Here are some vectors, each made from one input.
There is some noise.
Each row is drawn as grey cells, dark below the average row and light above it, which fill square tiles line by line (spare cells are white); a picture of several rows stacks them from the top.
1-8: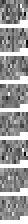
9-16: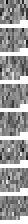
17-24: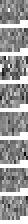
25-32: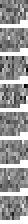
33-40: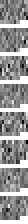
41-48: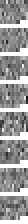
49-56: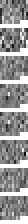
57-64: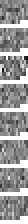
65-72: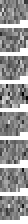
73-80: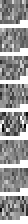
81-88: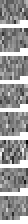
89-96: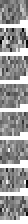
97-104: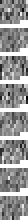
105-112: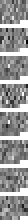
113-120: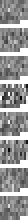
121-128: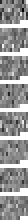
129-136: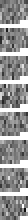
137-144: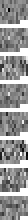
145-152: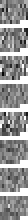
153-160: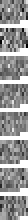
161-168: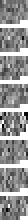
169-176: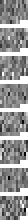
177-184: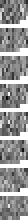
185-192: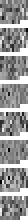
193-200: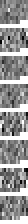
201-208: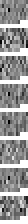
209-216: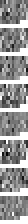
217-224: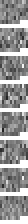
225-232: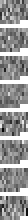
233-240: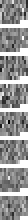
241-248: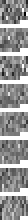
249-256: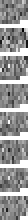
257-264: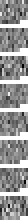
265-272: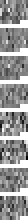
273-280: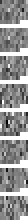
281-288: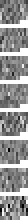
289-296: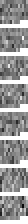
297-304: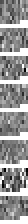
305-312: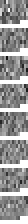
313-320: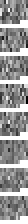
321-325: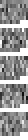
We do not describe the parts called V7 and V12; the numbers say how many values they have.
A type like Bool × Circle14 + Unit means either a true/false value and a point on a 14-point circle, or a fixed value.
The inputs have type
(Line10 + V12) × V7 + Line11 × (Tree8 + Unit).
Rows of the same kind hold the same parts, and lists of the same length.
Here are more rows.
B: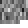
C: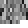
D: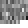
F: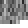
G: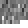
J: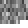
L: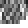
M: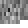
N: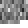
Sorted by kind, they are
B, N
C, M
D, F, J, L
G

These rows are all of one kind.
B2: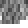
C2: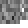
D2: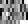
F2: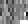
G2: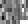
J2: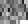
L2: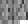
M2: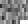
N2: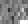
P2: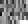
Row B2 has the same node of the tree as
L2 and N2.
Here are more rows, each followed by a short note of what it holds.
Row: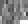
a point on an 11-point line and a node of an 8-node tree
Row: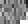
a value of V7 and a value of V12
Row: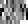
a point on a 10-point line and a value of V7
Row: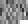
a value of V7 and a value of V12
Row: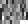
a value of V7 and a value of V12
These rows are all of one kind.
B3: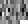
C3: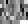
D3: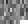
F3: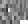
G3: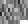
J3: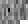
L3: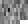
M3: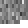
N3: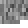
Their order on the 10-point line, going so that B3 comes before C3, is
B3, J3, L3, G3, D3, N3, M3, F3, C3.
